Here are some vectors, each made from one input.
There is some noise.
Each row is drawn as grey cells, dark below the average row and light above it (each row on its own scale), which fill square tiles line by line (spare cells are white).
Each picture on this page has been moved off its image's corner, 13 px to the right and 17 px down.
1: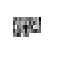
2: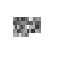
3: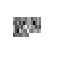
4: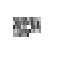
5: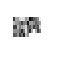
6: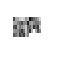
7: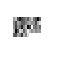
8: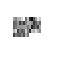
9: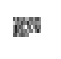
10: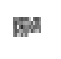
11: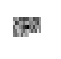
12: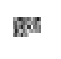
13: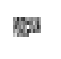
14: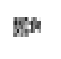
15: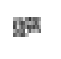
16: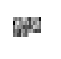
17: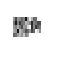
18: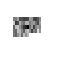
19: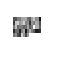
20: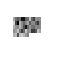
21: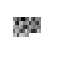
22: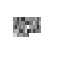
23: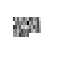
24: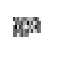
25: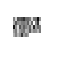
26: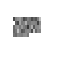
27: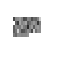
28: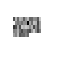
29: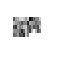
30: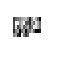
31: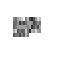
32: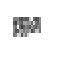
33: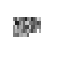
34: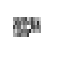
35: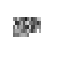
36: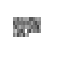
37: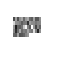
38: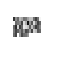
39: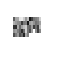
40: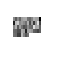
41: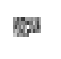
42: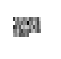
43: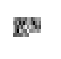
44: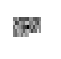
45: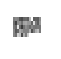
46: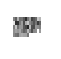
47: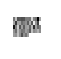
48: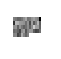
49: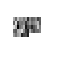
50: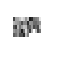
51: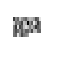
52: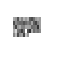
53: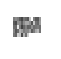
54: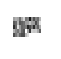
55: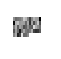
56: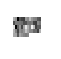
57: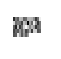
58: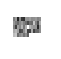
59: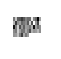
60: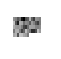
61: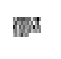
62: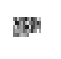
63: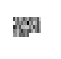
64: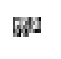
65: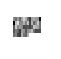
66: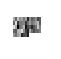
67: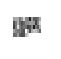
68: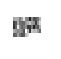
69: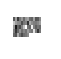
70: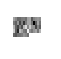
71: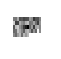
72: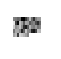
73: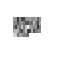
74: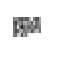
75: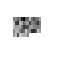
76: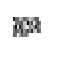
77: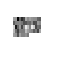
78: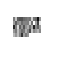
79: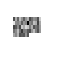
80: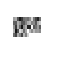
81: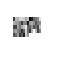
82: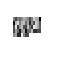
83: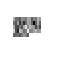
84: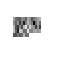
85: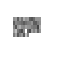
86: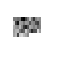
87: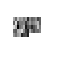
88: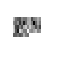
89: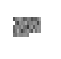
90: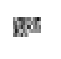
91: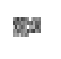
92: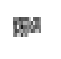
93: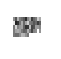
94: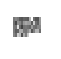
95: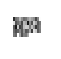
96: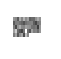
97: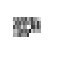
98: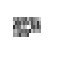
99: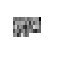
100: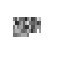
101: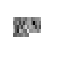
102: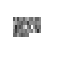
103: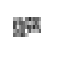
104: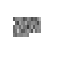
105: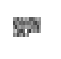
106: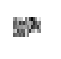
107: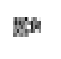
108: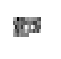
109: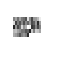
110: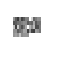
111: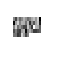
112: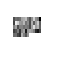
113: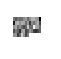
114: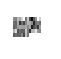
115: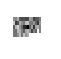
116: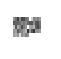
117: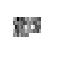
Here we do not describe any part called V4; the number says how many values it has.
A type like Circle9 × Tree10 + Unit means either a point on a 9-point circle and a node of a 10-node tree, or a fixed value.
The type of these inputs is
Bool × Label5 × V4 + Unit.
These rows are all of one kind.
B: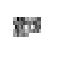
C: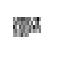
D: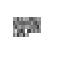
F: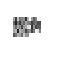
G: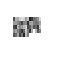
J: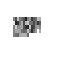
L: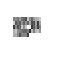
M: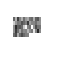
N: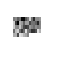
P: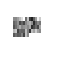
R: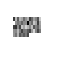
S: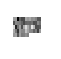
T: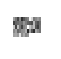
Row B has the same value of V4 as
D, N, S and T.
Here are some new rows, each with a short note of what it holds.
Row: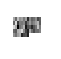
a fixed value
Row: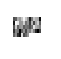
one of 5 labels, a true/false value and a value of V4
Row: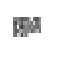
one of 5 labels, a true/false value and a value of V4
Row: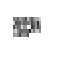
one of 5 labels, a true/false value and a value of V4
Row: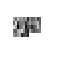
a fixed value
